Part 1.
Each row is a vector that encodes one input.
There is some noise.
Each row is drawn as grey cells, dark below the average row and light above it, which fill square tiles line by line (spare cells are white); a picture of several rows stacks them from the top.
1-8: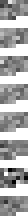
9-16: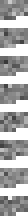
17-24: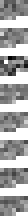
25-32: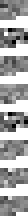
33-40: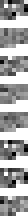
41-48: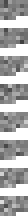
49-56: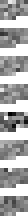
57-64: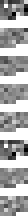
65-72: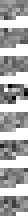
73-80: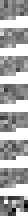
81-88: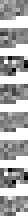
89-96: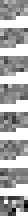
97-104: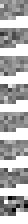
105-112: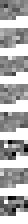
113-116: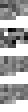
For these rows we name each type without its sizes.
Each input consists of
a point on a line, together with either a fixed value, or four true/false values.
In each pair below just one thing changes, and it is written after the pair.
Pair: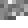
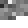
one of the four true/false values
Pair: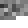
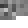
the place on the line
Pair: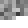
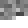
one of the four true/false values
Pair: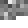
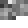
one of the four true/false values
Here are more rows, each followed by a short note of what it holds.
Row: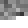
a point on a line and four true/false values
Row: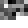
a point on a line
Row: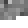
a point on a line and four true/false values
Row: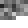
a point on a line and four true/false values
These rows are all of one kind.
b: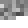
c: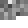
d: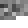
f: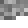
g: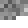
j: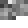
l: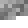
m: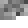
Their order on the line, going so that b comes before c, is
m, g, d, l, b, f, c, j.
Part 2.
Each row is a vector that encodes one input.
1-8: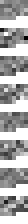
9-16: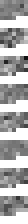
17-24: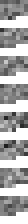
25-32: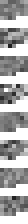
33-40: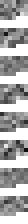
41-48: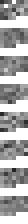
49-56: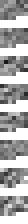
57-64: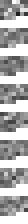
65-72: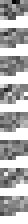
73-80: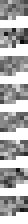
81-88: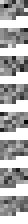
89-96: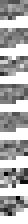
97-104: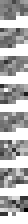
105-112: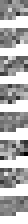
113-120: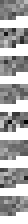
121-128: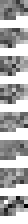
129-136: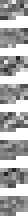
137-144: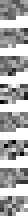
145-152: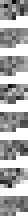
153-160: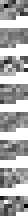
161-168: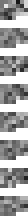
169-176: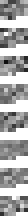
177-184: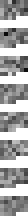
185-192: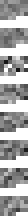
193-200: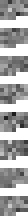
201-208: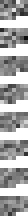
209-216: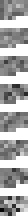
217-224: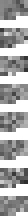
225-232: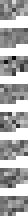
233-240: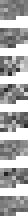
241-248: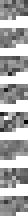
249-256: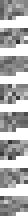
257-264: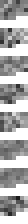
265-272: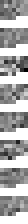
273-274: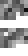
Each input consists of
either a fixed value, or a node of a 19-node tree, or four true/false values.
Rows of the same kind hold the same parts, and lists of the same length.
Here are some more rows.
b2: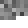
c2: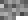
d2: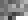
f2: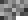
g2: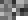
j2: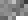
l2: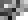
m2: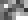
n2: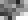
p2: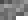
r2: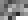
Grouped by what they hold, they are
b2, c2
d2, f2, g2, l2, p2, r2
j2, m2, n2

